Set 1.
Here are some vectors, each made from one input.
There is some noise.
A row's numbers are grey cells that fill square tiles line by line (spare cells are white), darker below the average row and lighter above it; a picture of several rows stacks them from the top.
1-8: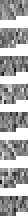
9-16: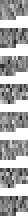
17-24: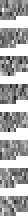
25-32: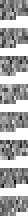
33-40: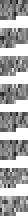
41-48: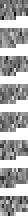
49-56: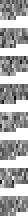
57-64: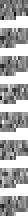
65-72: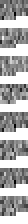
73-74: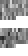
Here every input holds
either a point on a 3-point line and a point on a 6-point line, or a point on a 5-point line.
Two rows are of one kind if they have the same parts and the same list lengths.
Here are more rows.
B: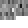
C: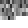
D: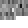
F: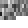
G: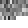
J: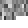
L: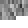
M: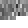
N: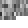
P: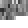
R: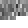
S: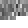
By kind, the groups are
B, C, D, F, G, J, L, N
M, P, R, S

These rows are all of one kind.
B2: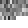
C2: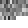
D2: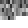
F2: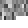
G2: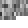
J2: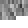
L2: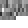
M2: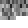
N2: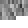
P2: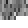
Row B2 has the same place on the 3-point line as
C2, D2, M2 and P2.
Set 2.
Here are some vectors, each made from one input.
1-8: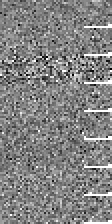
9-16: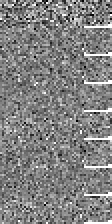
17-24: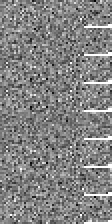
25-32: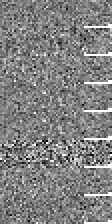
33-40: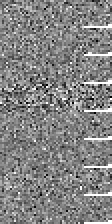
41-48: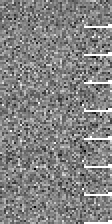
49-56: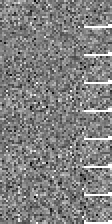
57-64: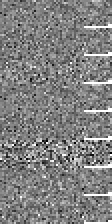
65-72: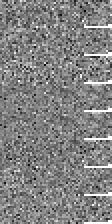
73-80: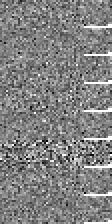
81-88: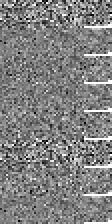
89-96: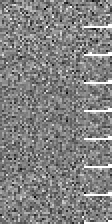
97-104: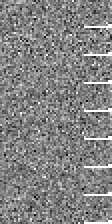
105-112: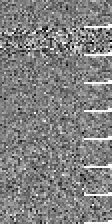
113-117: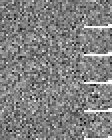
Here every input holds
a list of up to two points on a 7-point line.
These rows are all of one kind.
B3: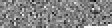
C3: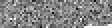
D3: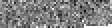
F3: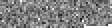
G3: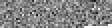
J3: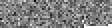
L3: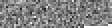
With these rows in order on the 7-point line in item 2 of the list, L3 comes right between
B3 and G3.
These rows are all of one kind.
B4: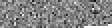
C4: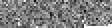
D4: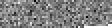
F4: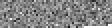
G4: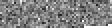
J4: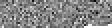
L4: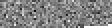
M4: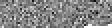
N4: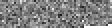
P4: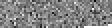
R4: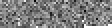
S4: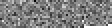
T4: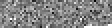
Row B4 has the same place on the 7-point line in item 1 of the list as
F4 and P4.
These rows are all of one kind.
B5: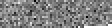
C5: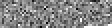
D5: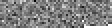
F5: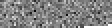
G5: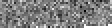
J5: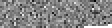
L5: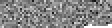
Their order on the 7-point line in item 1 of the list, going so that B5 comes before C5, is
G5, D5, B5, F5, J5, L5, C5.
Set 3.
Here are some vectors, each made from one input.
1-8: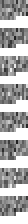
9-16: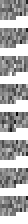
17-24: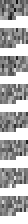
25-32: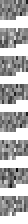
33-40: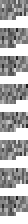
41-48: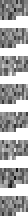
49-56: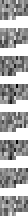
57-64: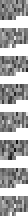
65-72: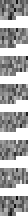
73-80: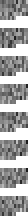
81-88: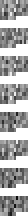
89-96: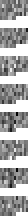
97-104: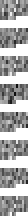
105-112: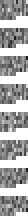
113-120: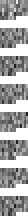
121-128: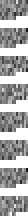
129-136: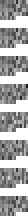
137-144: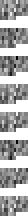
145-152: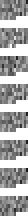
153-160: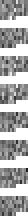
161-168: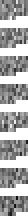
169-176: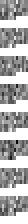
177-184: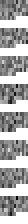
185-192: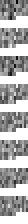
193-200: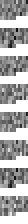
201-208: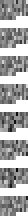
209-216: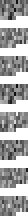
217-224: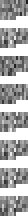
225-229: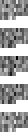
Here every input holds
a point on an 8-point circle and a true/false value.
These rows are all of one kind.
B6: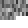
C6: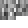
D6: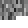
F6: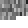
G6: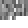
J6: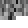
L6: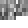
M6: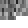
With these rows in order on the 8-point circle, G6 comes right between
B6 and M6.
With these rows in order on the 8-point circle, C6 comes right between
B6 and L6.
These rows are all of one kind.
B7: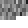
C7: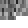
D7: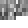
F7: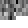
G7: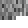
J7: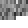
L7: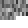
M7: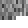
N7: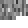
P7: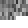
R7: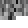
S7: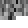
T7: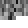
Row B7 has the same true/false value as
D7 and J7.
